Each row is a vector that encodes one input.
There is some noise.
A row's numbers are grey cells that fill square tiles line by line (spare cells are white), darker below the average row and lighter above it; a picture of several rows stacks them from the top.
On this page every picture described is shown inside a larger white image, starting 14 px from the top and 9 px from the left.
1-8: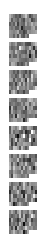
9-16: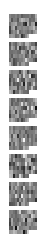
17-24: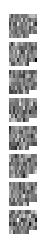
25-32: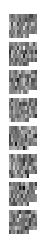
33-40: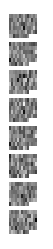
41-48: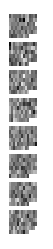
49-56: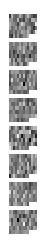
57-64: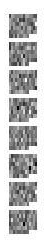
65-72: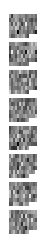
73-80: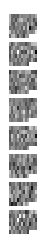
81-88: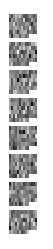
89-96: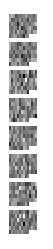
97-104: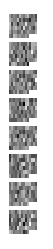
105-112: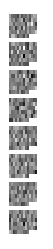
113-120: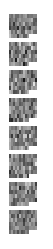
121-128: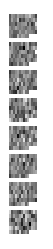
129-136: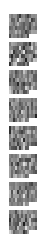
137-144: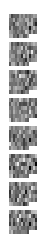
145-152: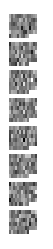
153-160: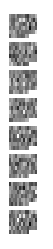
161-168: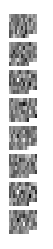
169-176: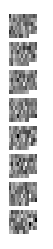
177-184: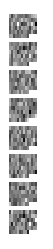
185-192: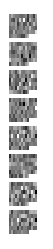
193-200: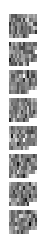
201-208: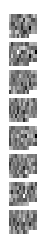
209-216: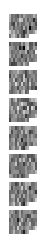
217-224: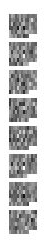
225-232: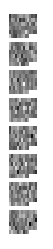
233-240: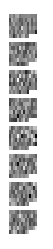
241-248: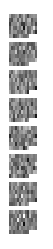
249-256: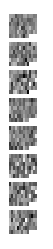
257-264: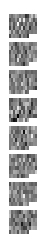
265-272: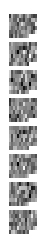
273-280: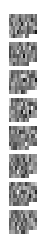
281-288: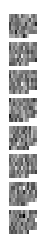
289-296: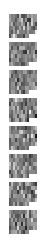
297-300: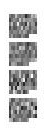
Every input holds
four true/false values, together with either a point on a 20-point circle, or a point on a 13-point line.
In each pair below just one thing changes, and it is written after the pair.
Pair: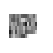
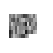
one of the four true/false values
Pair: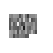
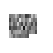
the place on the 20-point circle
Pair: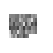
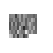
the place on the 20-point circle
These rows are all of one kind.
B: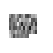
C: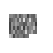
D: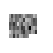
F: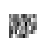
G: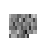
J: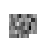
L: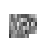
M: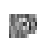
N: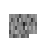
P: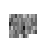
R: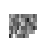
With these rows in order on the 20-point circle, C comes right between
P and R.
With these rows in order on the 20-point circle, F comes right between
L and N.
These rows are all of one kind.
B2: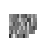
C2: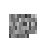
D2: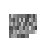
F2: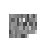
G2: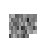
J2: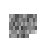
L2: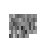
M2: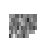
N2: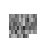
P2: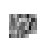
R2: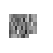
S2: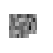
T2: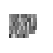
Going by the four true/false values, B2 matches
M2 and T2.
